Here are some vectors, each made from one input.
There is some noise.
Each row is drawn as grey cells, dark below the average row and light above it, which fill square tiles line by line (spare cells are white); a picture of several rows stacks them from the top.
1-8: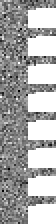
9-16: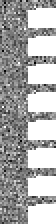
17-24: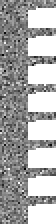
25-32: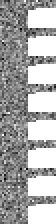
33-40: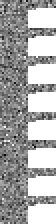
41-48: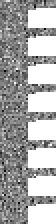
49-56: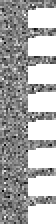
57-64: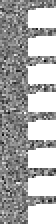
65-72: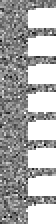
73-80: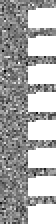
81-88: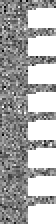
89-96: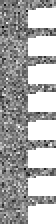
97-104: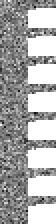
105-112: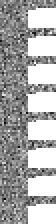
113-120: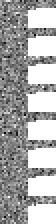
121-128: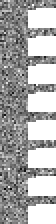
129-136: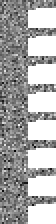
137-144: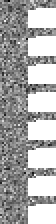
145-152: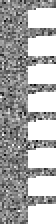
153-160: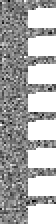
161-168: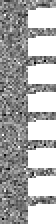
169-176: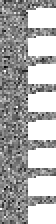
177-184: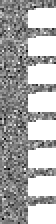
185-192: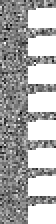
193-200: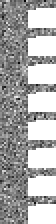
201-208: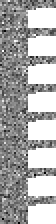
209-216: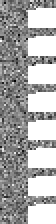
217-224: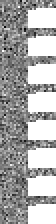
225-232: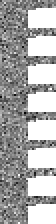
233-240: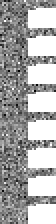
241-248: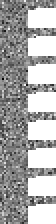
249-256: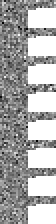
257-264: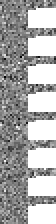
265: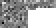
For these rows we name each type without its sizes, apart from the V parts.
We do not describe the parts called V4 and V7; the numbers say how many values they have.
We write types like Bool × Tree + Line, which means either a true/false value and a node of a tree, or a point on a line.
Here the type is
(Bool × Line + V7) × (Circle + V4).
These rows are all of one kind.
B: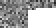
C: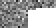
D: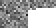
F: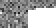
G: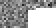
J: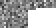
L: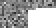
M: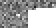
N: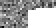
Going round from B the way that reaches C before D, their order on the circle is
B, G, C, J, D, L, M, F, N.
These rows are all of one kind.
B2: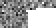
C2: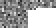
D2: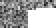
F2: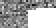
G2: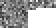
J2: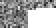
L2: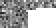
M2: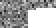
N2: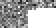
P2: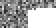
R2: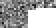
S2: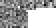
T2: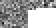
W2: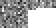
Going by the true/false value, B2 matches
C2, G2, L2 and W2.
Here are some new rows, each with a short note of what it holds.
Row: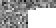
a point on a circle, a point on a line and a true/false value
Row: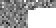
a value of V4 and a value of V7
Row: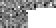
a point on a line, a true/false value and a value of V4
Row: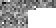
a point on a circle, a point on a line and a true/false value
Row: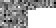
a point on a circle, a point on a line and a true/false value
